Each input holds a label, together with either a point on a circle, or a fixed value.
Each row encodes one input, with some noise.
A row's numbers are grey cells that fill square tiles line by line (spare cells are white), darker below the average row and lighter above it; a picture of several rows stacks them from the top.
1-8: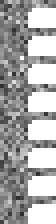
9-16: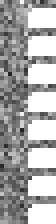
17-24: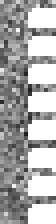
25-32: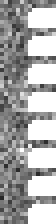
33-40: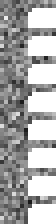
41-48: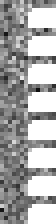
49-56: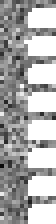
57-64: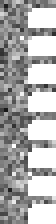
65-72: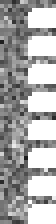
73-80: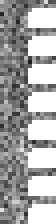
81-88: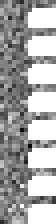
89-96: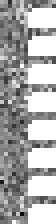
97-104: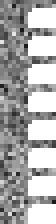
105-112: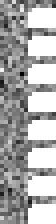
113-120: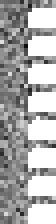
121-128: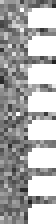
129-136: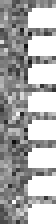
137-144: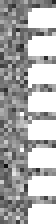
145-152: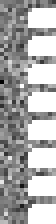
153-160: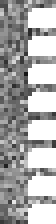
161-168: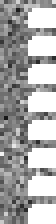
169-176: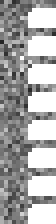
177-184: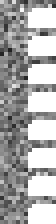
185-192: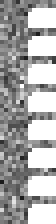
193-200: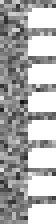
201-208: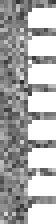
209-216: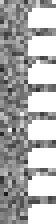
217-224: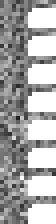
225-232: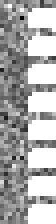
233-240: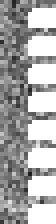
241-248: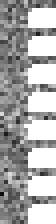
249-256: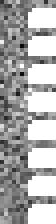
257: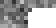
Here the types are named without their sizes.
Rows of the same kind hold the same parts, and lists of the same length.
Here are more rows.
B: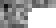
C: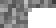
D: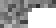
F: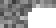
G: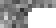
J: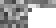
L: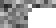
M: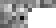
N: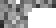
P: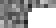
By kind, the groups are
B, J, L, M, N
C, D, F, G, P

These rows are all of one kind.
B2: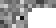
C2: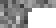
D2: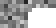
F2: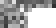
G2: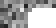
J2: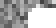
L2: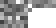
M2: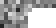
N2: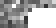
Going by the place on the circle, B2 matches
F2 and G2.
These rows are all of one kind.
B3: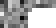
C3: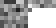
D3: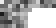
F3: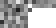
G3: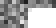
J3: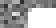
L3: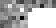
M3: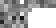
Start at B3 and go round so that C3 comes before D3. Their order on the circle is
B3, F3, C3, D3, M3, L3, G3, J3.
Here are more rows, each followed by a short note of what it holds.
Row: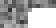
a label
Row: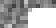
a label
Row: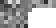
a point on a circle and a label
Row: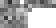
a point on a circle and a label
